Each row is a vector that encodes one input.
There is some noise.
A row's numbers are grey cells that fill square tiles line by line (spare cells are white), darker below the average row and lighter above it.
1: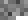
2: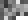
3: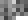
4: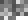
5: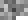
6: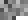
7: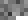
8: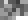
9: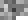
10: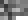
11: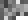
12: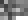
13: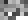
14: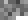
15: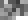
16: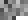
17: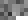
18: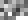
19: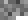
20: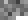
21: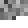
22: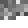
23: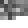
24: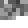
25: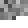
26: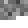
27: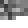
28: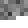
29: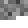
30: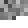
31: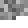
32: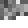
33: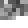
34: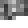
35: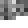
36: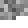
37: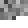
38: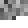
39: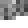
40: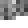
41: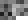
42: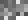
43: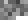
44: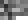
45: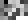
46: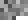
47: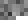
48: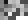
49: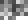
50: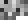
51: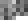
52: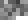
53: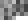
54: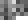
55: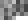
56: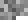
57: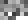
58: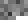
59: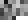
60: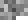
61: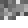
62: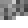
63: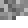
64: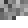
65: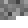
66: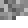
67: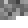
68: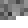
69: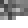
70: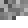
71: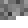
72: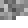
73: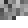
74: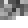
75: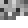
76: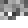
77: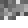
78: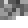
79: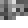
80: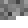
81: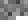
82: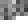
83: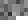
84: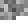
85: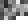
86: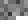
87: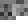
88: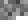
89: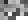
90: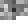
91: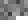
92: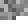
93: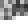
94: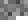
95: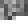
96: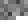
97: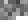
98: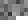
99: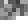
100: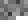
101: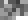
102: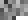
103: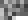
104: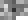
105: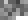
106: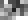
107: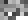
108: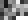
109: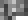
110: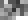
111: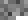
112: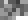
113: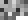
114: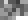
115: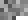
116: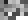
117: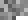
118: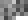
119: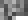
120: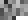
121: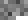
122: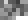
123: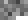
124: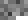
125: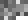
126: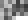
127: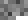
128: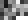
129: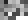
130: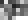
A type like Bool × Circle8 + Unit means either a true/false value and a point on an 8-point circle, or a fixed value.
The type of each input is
Bool × Bool × Bool.
